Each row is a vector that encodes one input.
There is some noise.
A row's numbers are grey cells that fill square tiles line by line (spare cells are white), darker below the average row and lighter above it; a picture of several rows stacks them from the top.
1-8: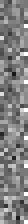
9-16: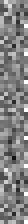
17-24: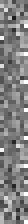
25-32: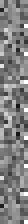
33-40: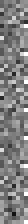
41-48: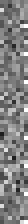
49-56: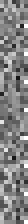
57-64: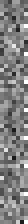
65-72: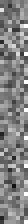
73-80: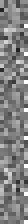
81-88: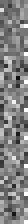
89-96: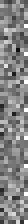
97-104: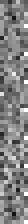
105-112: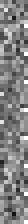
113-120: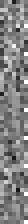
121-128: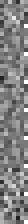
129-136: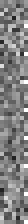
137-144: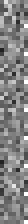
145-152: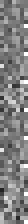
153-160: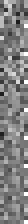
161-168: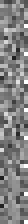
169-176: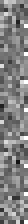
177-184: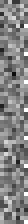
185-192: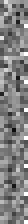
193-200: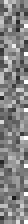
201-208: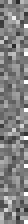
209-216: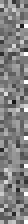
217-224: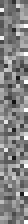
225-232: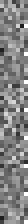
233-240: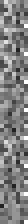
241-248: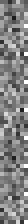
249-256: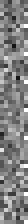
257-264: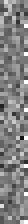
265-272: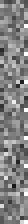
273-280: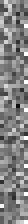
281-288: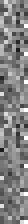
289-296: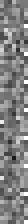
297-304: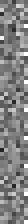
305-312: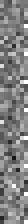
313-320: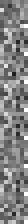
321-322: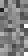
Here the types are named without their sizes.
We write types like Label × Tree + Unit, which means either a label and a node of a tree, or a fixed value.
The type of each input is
Bool × Bool × Bool × Bool + Line.
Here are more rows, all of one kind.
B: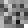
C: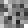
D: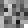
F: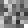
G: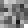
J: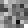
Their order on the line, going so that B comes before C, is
D, F, B, C, J, G.
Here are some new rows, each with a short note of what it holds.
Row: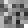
a point on a line
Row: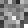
four true/false values
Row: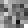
a point on a line
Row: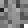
four true/false values
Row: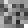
a point on a line
